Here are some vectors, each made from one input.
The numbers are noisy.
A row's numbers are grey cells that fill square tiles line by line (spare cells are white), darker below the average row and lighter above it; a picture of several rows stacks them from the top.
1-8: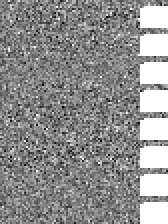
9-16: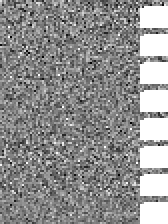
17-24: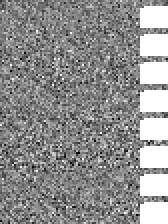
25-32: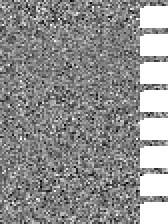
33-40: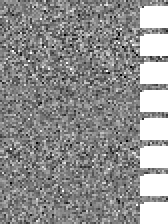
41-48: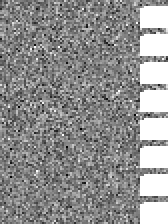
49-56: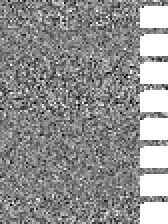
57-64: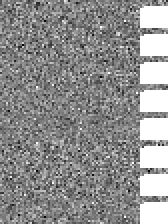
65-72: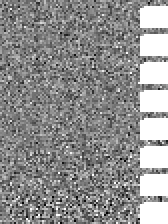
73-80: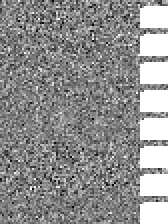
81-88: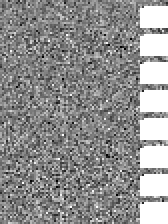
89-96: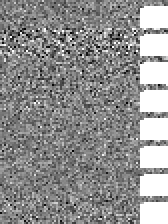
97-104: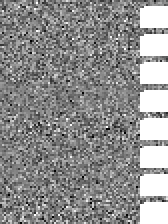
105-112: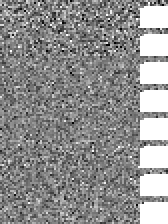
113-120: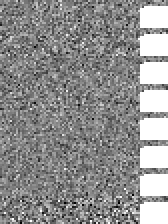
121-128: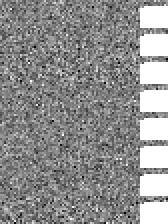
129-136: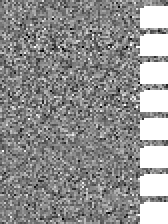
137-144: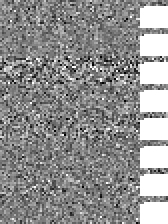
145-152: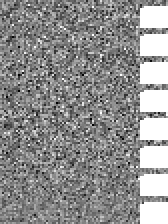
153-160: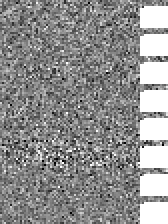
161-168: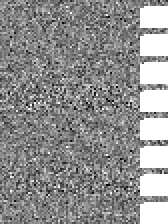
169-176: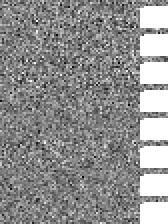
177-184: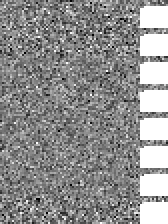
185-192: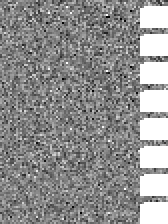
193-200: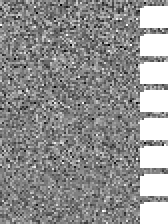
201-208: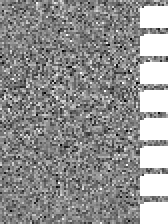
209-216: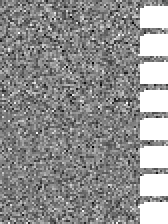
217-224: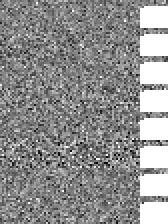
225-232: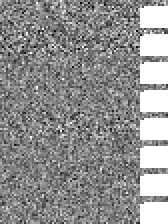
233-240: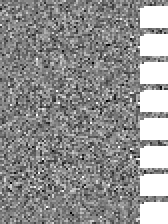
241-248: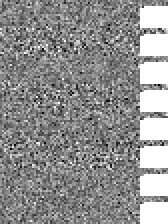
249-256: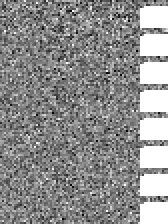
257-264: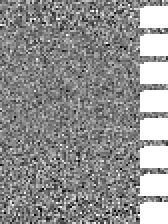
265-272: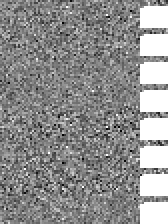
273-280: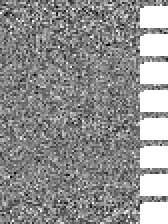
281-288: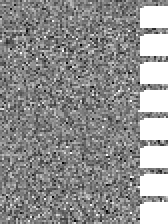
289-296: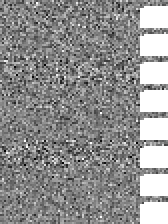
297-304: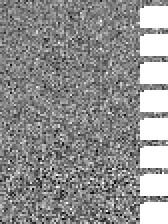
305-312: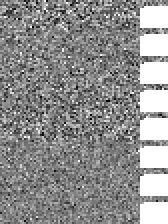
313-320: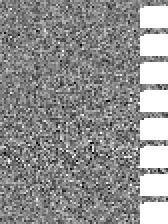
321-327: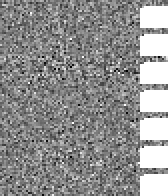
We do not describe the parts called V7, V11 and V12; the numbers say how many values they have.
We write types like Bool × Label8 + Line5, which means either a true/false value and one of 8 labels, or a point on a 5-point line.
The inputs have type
Bool × Line6 × V7 + (Line5 + V11) × V12.
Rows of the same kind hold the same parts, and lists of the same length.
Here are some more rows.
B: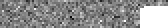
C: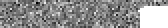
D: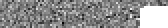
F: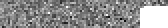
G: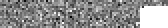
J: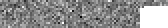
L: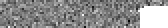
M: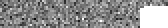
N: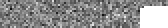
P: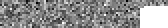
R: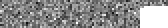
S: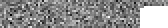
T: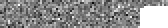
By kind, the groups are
B, G, L, M, N
C, J, P, R, S
D, F, T

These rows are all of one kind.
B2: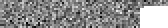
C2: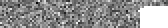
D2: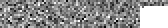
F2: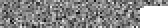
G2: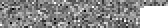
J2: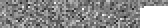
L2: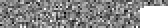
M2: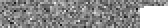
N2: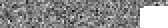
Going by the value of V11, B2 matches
F2, G2 and M2.
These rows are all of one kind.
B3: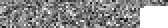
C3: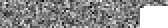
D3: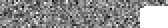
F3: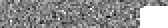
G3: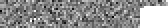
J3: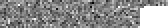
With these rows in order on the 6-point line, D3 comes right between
C3 and G3.
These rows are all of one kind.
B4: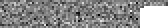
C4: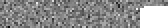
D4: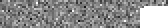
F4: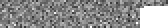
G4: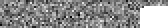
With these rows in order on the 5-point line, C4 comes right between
B4 and D4.
